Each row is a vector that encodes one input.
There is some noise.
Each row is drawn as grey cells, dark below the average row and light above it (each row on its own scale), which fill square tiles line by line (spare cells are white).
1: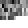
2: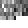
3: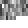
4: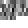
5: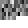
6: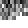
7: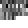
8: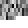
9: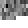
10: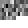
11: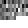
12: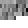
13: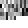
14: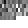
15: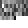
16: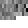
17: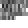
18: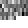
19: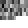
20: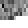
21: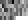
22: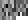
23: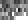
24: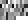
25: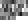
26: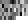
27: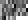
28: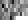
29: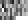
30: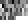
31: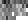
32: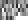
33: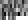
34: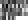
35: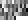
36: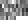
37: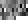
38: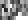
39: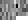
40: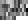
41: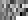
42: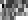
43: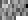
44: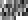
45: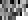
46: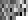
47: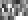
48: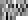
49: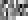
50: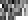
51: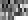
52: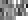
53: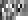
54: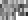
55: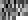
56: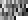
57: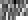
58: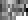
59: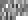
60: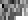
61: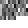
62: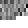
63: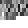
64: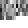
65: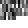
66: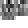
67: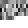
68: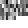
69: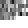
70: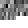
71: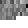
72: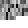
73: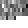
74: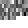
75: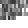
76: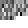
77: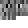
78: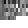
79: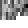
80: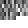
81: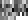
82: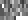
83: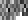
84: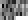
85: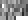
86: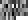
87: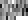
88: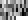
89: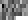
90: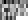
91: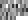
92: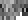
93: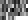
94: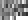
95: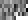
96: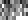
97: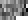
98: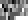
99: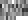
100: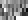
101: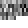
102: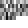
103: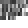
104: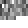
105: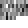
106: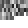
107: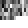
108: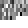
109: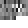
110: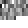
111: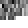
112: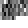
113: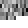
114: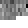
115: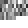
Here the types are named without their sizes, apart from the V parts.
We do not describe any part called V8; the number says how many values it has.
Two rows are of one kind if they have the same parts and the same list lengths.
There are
2 kinds of row.
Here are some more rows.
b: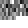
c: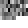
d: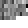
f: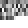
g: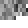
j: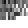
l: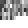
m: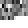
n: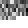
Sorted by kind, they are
b, c, f, j, n
d, g, l, m

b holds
a point on a line and a value of V8.
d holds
a label and a value of V8.
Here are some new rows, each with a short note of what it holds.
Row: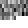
a label and a value of V8
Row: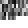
a label and a value of V8
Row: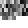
a point on a line and a value of V8
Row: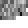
a label and a value of V8
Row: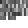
a point on a line and a value of V8
